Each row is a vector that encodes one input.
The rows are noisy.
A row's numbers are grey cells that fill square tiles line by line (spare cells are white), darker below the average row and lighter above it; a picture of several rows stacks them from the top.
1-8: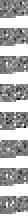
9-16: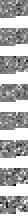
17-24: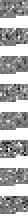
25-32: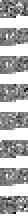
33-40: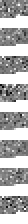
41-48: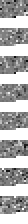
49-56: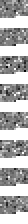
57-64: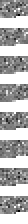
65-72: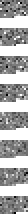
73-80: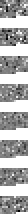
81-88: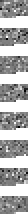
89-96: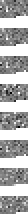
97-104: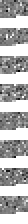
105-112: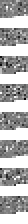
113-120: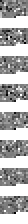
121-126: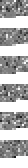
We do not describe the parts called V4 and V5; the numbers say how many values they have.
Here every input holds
a true/false value and a value of V5, together with either a point on a 6-point line, or a value of V4.
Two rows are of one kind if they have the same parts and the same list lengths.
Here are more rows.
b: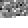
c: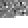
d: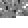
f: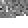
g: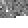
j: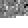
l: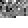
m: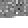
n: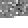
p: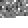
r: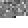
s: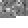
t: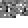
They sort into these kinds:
b, c, d, f, g, m, n, p, r, s
j, l, t

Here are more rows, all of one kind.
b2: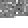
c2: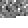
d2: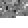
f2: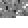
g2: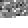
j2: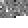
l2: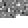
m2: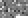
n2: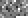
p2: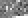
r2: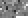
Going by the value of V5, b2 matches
d2, f2 and r2.
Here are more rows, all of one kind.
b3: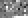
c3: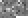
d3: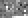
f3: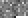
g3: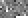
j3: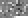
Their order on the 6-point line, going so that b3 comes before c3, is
d3, b3, j3, f3, c3, g3.
